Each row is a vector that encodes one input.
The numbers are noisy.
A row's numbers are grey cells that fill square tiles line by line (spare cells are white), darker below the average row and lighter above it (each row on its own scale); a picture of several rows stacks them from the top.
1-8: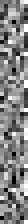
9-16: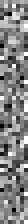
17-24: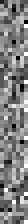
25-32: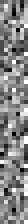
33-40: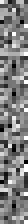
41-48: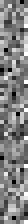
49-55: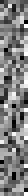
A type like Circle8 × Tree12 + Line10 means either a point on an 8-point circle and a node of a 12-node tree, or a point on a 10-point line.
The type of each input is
Line3 × Line5 + Tree7 + Unit.
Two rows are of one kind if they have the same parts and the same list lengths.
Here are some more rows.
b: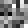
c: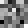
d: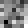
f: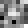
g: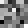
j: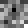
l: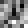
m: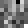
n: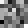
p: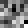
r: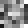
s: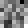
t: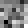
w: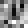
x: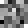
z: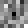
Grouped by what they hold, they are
b, f, m, r
c, g, n, x
d, j, l, p, s, t, w, z

